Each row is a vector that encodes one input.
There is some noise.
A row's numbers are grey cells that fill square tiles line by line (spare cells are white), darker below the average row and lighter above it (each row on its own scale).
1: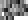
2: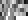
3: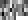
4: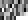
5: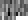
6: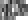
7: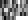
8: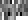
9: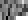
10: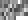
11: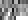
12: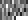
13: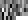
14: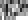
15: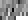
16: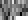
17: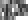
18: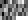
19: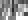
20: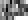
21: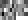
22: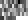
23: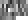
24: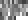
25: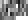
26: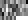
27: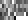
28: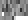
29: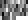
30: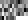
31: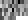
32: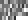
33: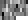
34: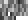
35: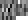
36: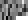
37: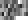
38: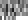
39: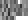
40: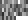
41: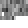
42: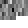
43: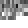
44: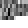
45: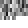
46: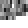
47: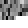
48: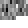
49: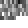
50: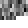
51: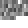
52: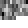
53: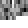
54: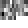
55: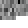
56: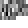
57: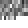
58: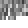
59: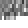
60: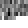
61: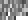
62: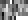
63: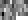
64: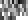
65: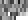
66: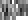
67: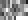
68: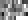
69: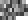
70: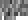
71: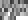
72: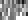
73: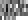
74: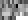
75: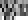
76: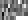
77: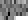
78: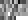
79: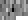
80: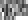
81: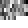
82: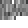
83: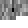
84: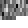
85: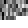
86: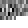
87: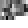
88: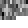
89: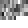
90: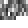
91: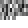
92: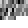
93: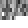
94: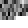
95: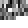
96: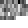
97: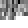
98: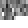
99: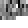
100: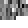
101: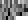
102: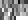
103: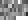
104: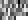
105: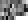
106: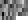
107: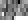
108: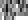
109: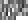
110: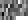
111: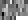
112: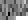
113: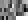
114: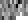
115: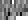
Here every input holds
a node of an 8-node tree, together with either a node of a 7-node tree, or a node of an 8-node tree.
